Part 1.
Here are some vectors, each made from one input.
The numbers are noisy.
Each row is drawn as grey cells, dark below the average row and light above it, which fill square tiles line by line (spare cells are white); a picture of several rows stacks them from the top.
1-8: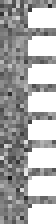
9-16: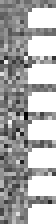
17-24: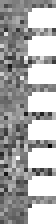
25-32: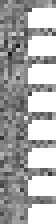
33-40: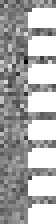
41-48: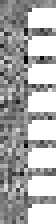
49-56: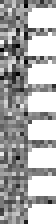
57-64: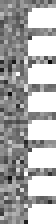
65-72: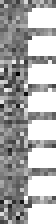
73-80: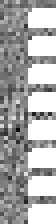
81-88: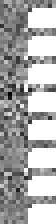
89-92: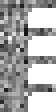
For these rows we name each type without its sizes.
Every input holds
a point on a line.
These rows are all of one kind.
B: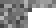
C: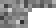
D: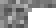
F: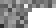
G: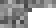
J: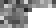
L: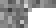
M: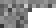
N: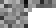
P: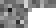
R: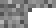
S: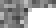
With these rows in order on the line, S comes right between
L and P.
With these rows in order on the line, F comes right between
M and P.
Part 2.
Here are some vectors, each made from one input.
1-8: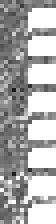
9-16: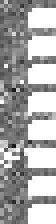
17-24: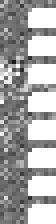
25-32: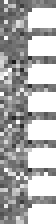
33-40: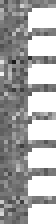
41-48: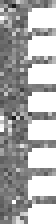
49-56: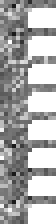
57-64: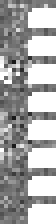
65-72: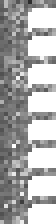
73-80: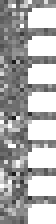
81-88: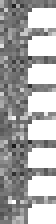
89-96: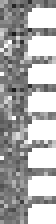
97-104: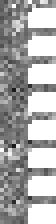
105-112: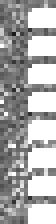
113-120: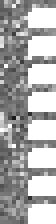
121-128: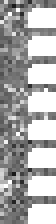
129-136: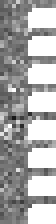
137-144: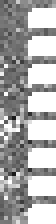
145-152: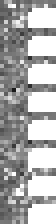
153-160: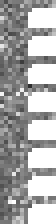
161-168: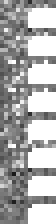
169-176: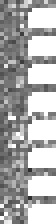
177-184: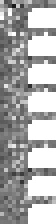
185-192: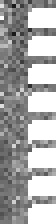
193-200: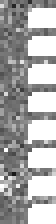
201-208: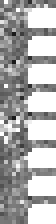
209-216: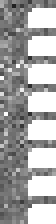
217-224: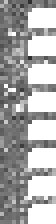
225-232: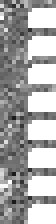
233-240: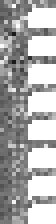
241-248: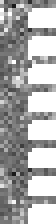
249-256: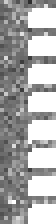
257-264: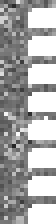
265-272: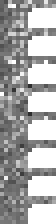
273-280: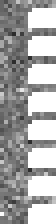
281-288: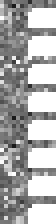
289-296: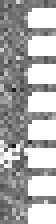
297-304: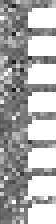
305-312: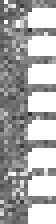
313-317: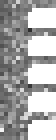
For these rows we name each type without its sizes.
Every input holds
a point on a line.
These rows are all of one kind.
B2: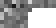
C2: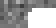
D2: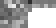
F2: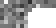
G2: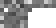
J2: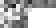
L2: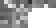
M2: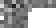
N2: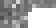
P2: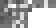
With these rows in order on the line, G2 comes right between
F2 and M2.
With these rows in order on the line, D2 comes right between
N2 and P2.
